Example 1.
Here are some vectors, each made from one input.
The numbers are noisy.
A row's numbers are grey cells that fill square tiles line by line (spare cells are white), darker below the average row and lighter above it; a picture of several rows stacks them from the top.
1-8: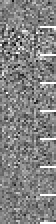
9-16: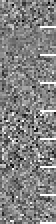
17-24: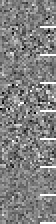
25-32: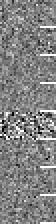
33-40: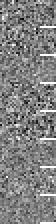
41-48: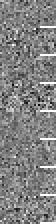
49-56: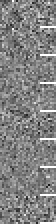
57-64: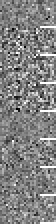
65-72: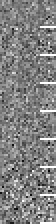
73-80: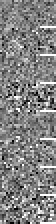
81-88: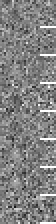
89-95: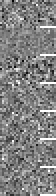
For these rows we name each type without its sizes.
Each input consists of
either a label, or a node of a tree.
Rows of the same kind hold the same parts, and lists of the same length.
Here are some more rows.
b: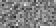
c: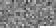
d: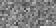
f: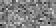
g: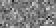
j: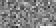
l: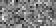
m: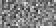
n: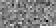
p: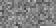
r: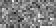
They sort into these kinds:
b, j, l, m, r
c, d, f, g, n, p

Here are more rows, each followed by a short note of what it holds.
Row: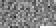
a label
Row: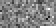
a node of a tree
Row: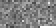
a label
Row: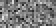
a label
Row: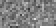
a label
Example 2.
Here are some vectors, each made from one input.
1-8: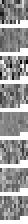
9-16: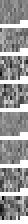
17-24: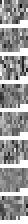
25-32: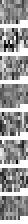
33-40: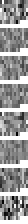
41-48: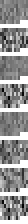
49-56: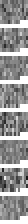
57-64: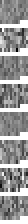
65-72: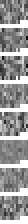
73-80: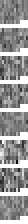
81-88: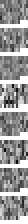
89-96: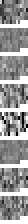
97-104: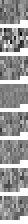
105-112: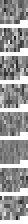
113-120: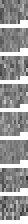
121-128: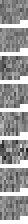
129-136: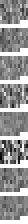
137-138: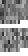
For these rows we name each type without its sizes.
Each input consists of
a point on a line and a true/false value.
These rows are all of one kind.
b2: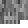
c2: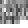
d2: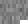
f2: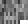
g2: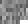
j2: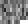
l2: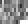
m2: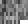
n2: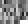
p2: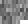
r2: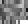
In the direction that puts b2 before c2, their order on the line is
r2, n2, j2, f2, b2, m2, p2, d2, l2, c2, g2.
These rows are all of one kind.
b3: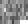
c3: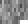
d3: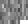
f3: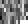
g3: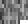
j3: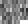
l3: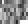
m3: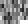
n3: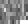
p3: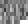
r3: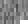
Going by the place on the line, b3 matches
c3, f3, j3 and n3.
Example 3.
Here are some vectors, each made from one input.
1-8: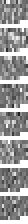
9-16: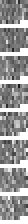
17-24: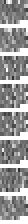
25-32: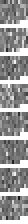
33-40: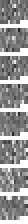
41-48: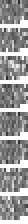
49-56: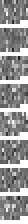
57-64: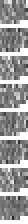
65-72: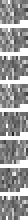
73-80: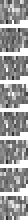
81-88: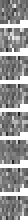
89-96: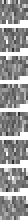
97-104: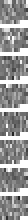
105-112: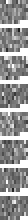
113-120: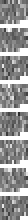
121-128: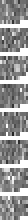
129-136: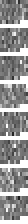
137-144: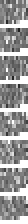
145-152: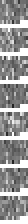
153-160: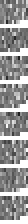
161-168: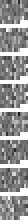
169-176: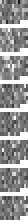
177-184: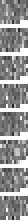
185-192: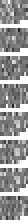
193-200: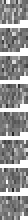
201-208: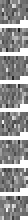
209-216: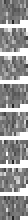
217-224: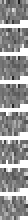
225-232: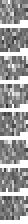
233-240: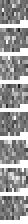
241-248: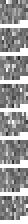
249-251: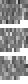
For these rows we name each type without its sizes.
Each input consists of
either a point on a circle, or five true/false values.
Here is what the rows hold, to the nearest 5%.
About 15% of them hold a point on a circle. The rest hold five true/false values.
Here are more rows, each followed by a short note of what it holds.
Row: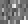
a point on a circle
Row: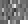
a point on a circle
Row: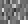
a point on a circle
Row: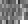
five true/false values
